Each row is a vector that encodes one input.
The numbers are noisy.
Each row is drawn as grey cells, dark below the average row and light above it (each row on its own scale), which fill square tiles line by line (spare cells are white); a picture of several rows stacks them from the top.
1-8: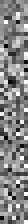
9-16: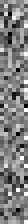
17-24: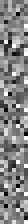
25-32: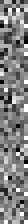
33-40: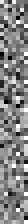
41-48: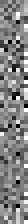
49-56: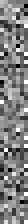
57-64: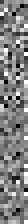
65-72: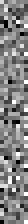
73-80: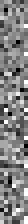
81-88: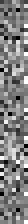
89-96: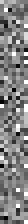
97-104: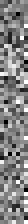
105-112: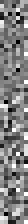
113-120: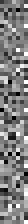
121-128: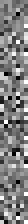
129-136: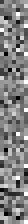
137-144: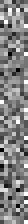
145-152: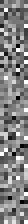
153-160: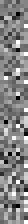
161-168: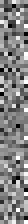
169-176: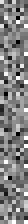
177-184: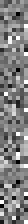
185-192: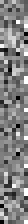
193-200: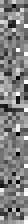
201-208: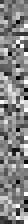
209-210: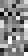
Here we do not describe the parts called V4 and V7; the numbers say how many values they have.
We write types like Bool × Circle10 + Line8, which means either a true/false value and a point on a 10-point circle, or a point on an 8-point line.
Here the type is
(Bool × Circle5 + V4) × V7.
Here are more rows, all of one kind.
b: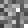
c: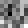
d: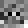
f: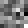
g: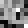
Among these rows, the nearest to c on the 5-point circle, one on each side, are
b and d.
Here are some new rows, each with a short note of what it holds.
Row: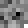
a value of V4 and a value of V7
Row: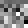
a value of V4 and a value of V7
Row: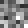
a point on a 5-point circle, a true/false value and a value of V7
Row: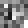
a point on a 5-point circle, a true/false value and a value of V7
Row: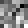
a value of V4 and a value of V7
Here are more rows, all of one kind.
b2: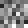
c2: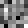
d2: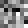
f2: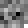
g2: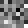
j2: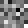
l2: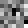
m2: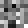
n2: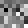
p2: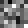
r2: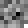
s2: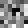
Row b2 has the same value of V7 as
d2, l2, n2 and s2.
